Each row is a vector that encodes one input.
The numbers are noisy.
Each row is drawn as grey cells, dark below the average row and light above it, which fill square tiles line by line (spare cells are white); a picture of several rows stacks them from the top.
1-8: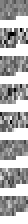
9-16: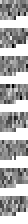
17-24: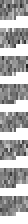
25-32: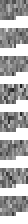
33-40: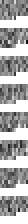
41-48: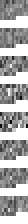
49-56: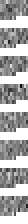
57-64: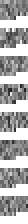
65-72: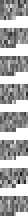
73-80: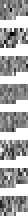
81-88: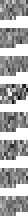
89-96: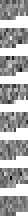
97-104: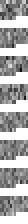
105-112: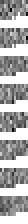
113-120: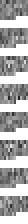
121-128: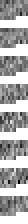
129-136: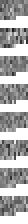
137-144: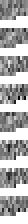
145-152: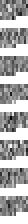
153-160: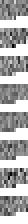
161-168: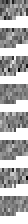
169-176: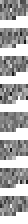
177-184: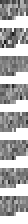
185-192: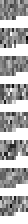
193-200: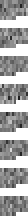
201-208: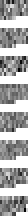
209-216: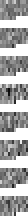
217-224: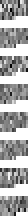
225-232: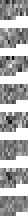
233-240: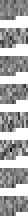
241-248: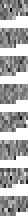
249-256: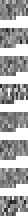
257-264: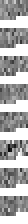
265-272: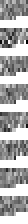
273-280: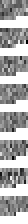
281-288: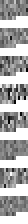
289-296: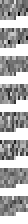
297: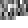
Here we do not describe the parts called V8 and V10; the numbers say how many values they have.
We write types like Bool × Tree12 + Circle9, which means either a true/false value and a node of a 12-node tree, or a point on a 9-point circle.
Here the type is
Label11 × (Line6 + V8) + List2(Bool × V10).
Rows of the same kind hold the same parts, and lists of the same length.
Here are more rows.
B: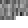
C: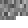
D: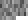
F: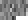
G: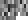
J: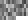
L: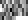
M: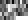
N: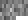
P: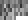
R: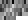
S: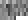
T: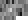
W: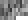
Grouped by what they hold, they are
B, C, G, T
D, J, P, W
F, R
L, S
M, N

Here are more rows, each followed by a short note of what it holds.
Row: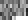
one of 11 labels and a point on a 6-point line
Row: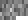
the empty list
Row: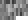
a list of two items
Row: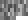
the empty list
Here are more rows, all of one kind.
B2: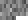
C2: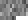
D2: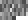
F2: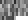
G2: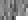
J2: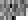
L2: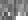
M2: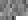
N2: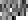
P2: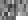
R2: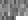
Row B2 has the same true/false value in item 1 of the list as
F2 and N2.
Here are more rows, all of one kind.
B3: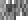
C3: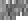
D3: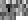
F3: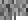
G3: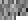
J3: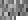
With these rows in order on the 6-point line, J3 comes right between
C3 and F3.
